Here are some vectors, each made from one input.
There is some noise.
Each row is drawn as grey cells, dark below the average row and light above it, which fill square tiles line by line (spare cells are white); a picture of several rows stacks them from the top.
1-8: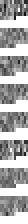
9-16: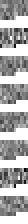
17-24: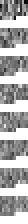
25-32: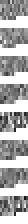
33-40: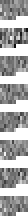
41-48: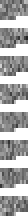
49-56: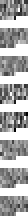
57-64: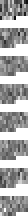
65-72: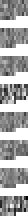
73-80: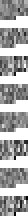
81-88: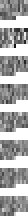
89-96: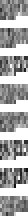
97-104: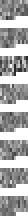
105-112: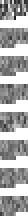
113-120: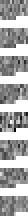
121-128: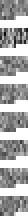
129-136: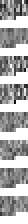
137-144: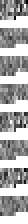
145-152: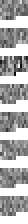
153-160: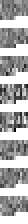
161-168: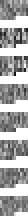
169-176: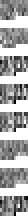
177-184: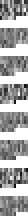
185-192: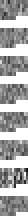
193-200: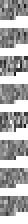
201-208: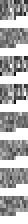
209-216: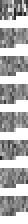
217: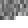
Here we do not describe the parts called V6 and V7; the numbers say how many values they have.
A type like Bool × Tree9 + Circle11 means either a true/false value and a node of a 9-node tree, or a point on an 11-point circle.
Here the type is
(Bool × Bool × Bool + V6) × Label9 + Circle5 × V7.
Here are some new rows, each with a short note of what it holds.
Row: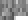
one of 9 labels and three true/false values
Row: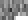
one of 9 labels and a value of V6
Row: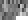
one of 9 labels and a value of V6
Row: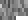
one of 9 labels and three true/false values
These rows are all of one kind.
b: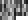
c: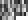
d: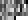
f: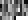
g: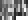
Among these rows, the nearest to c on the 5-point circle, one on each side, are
f and g.
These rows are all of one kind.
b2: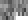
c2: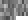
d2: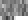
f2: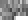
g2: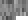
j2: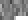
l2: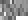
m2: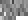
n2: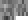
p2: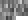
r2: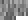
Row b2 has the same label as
c2, d2 and n2.
